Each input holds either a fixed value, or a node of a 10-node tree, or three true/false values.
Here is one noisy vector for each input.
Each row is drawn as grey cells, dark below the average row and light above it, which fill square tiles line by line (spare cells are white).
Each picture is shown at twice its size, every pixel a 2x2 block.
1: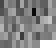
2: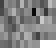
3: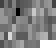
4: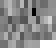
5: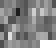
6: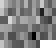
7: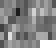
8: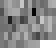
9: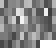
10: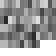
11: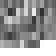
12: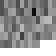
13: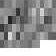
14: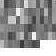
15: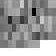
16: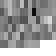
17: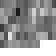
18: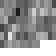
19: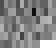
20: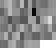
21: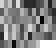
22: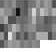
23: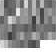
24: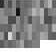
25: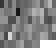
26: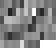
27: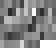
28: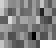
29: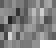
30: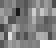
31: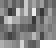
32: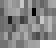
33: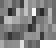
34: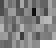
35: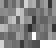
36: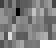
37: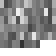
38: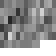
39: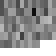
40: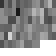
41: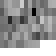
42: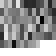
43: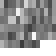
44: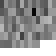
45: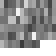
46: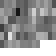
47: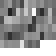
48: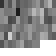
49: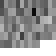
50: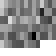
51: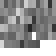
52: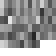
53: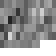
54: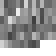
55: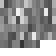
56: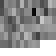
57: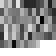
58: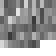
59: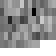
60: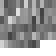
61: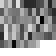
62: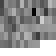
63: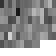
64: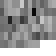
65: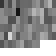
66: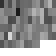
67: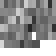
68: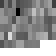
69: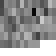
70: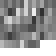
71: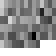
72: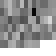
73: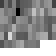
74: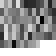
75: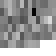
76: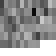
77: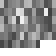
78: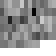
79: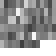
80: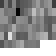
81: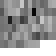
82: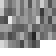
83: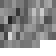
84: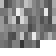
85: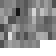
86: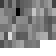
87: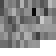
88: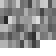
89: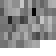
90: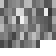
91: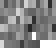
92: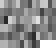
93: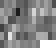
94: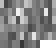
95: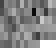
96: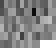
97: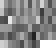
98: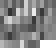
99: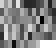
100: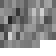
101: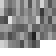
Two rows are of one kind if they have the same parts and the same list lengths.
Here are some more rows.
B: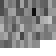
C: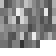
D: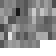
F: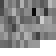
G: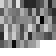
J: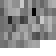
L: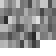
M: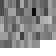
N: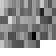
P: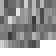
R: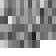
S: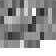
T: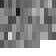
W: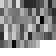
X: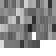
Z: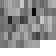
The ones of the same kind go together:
B, D, F, J, M, T, Z
C, L, N, P, R, S, X
G, W

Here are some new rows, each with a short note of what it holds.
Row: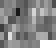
three true/false values
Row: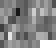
three true/false values
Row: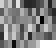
a fixed value
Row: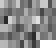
a node of a 10-node tree
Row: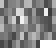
a node of a 10-node tree
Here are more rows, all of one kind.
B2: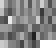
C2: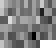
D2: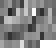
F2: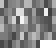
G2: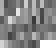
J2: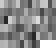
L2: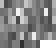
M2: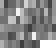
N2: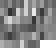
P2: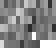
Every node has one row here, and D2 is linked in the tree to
N2.
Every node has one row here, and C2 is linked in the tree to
B2.
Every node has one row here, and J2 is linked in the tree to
B2.
